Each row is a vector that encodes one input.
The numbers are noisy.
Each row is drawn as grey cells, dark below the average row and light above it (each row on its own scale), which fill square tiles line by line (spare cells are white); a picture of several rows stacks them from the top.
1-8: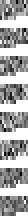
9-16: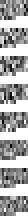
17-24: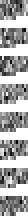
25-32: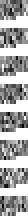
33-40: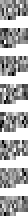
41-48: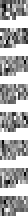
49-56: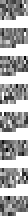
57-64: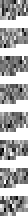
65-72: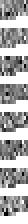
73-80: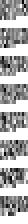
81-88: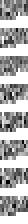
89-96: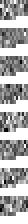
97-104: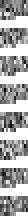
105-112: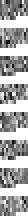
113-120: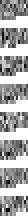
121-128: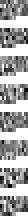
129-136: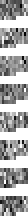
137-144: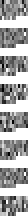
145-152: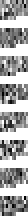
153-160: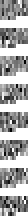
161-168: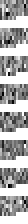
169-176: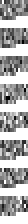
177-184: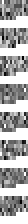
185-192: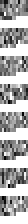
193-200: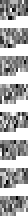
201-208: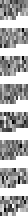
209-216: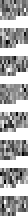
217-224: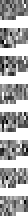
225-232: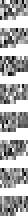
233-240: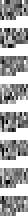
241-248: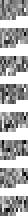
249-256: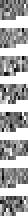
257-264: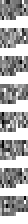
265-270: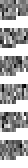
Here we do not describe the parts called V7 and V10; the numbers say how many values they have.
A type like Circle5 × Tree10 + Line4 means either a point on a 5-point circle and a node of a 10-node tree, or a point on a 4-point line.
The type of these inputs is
(Line8 + V10) × V7 + Tree14.
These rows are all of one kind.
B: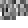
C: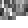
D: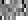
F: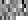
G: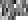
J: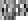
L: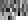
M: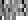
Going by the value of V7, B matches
G and J.
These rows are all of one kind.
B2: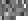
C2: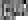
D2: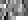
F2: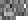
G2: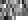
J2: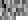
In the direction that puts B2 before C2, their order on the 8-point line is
J2, F2, B2, C2, D2, G2.
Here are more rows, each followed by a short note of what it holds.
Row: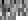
a value of V7 and a value of V10
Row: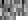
a point on an 8-point line and a value of V7
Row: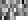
a point on an 8-point line and a value of V7
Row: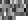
a point on an 8-point line and a value of V7
